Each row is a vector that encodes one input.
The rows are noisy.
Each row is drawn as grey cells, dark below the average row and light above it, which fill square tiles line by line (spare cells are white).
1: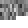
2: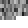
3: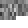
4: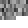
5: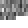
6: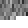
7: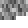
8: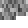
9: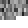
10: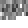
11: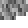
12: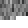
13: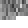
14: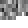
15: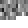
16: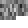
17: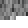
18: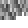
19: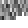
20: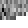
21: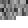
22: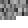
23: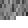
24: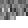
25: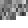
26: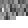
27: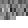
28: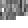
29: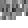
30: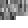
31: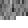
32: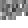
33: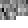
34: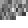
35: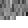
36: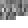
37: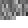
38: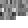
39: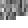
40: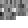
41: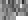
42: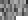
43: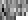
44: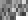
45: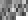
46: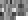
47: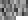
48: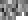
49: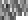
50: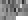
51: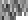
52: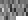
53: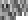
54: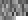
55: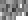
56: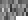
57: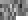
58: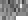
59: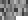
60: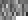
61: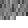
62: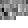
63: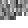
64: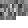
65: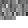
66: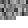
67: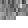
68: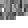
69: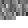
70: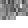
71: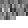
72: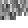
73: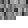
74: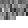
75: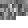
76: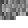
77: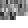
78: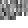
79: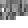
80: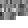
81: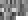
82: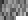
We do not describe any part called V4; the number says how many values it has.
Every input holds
a true/false value, together with either a point on a 5-point line, or a value of V4.
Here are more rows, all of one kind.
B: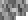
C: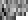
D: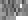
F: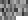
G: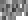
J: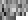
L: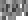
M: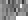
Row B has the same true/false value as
C and J.
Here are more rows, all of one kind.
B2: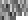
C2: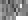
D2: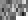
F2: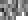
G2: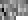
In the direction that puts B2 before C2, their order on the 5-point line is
D2, G2, F2, B2, C2.
